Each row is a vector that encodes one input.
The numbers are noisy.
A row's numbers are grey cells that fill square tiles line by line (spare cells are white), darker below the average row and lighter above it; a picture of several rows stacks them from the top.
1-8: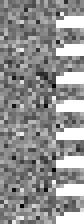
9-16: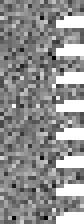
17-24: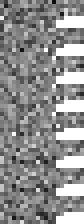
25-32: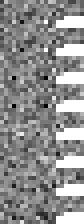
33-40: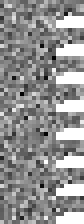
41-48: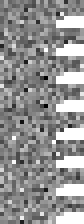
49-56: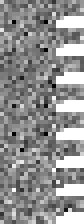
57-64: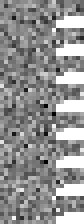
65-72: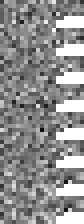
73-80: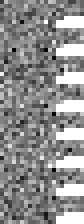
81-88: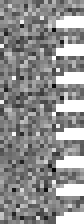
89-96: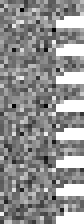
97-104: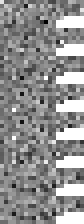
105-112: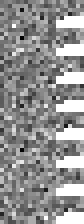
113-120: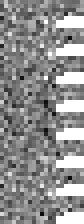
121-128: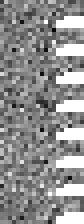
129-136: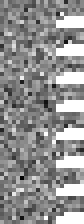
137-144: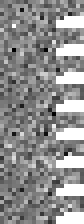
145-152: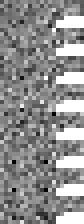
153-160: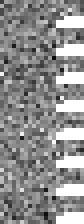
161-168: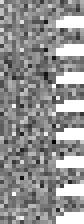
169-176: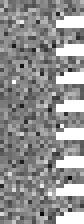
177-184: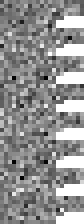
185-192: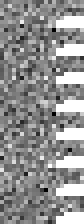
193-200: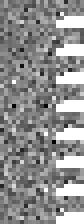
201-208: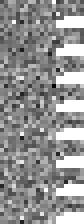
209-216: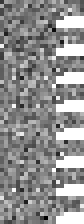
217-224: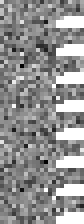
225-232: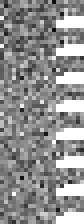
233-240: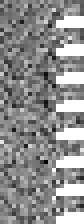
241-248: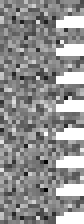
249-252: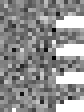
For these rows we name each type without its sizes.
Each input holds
a point on a line and a true/false value.
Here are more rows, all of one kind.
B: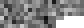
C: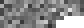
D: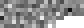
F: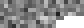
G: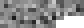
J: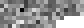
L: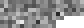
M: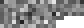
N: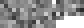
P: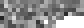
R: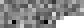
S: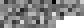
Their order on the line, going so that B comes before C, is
S, B, R, G, N, D, M, P, F, C, L, J.
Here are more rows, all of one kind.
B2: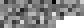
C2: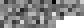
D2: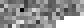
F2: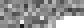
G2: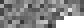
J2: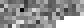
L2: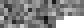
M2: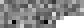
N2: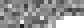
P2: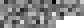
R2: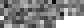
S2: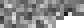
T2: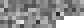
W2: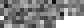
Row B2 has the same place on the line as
C2, P2, R2 and W2.
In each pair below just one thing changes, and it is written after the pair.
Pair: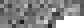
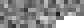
the true/false value
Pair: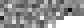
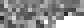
the place on the line
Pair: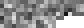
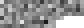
the place on the line
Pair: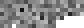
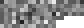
the place on the line
